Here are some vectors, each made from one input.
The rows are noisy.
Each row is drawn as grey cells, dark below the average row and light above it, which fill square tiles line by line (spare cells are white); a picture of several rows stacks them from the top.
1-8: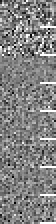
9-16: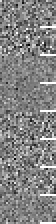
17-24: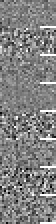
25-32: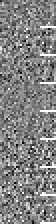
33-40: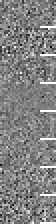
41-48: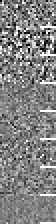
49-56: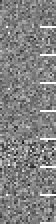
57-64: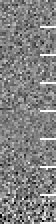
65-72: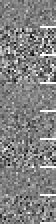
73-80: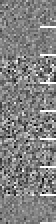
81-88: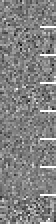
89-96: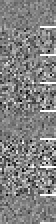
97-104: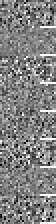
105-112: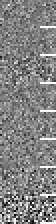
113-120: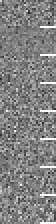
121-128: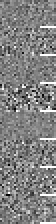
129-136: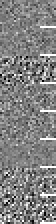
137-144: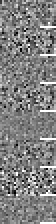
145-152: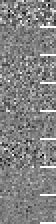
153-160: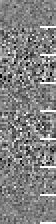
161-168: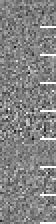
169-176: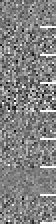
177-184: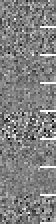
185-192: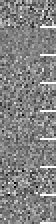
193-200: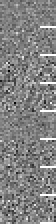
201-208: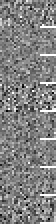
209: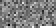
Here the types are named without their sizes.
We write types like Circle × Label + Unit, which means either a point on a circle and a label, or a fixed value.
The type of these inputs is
Circle + Line × (Tree + Unit).
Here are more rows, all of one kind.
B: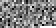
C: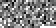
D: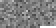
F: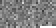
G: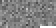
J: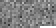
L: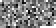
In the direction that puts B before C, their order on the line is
B, J, L, C, D, F, G.
